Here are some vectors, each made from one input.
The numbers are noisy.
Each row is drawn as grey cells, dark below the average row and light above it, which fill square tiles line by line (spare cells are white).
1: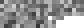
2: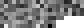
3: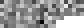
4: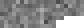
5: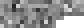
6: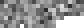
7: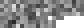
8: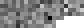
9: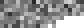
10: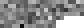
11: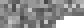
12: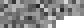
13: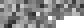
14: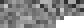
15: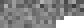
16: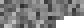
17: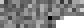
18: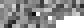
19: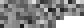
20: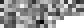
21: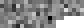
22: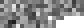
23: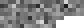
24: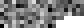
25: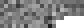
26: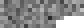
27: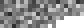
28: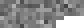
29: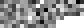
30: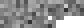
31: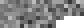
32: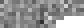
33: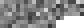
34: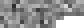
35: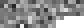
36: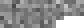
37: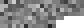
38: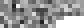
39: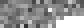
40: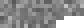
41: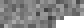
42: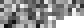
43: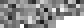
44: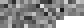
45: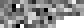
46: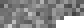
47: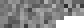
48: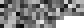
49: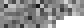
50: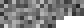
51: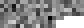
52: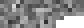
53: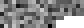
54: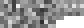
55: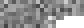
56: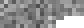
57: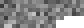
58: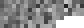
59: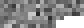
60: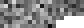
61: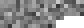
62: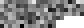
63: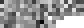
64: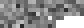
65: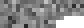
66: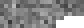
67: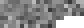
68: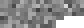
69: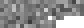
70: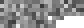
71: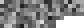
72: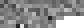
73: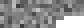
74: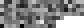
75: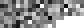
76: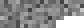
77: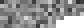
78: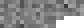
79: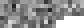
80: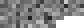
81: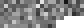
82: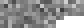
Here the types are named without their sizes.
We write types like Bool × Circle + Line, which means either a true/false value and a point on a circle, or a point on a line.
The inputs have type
(Bool × Bool × Bool + Label) × (Tree + Unit).
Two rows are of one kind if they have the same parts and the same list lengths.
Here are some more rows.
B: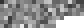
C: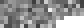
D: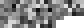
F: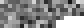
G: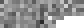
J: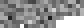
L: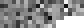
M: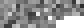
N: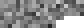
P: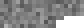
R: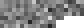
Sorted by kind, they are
B, C, J, L
D, F, G, R
M, N
P

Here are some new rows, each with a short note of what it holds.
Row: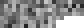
a label and a node of a tree
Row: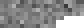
a node of a tree and three true/false values
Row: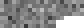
a label and a node of a tree
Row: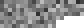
a node of a tree and three true/false values
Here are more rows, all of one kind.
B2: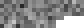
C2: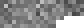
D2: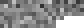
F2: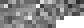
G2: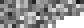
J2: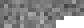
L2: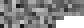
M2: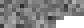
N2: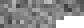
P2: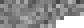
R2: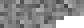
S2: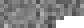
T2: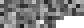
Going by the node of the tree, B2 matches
J2 and M2.
